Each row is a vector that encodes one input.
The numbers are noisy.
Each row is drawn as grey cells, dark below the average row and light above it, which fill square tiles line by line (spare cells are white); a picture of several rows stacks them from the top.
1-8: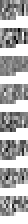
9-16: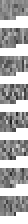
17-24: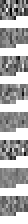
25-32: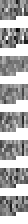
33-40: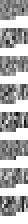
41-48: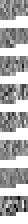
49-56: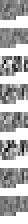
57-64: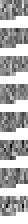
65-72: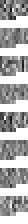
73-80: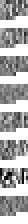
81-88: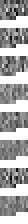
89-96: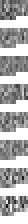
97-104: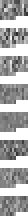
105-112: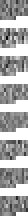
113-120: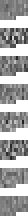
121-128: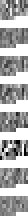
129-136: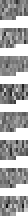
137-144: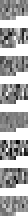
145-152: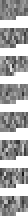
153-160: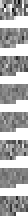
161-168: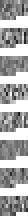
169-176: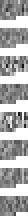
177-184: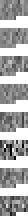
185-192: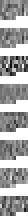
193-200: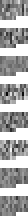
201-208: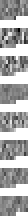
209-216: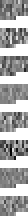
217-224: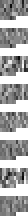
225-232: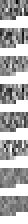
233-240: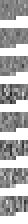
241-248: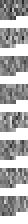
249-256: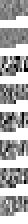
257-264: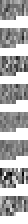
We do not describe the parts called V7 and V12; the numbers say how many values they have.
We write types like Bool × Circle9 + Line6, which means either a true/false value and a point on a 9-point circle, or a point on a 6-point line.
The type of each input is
Circle11 × Line11 × V12 + V7.
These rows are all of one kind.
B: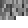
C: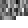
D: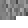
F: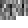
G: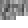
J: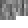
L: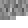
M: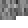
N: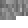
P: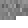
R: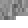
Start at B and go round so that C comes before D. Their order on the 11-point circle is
B, C, G, R, N, D, P, M, L, J, F.
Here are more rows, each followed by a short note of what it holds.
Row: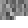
a value of V7
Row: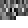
a value of V7
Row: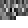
a value of V7
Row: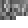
a value of V7
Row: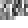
a point on an 11-point circle, a point on an 11-point line and a value of V12
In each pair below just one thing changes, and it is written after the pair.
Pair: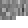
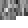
the value of V12
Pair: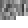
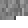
the place on the 11-point circle
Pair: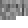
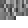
the place on the 11-point circle
